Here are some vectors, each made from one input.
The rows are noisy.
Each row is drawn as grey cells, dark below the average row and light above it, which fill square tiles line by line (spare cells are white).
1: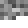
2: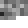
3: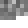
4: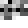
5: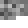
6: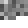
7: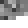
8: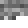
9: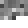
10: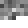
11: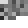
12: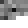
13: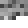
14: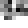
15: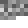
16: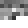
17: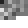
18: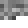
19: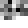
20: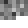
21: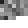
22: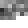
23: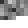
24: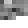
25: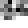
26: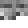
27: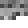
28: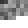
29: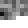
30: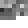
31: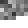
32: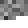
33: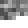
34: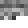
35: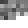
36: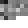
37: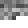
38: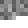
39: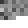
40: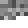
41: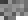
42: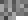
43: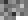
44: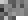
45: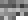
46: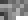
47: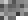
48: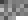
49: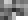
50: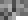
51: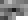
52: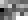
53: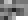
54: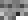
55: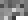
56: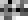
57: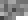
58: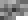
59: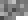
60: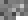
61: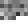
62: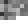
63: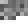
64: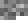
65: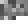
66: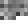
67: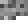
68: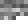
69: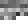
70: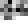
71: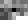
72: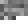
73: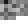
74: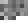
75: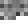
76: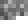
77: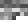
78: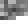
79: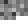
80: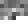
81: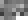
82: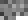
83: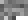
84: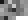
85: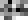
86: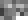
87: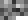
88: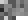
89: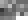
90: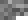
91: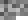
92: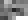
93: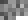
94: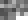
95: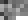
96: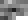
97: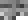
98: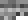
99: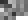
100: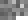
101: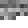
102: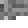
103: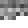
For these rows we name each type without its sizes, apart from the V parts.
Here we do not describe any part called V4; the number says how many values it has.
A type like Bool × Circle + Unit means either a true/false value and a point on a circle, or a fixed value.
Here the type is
List(Bool × V4).
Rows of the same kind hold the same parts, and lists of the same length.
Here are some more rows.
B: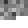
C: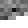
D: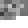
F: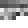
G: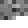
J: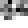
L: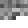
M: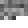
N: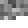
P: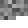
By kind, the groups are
B, C, D, G, P
F, L, M, N
J

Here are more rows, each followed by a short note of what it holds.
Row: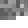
a list of two items
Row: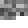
a list of two items
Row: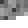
a list of two items
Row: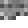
a list of one item
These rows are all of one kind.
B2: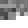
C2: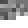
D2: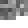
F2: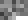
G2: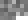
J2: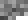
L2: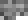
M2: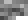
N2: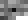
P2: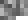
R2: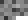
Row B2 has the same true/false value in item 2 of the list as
C2, F2, L2 and R2.
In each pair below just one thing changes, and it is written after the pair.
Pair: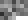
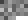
the value of V4 in item 2 of the list
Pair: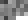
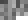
the value of V4 in item 2 of the list
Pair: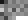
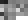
the true/false value in item 1 of the list
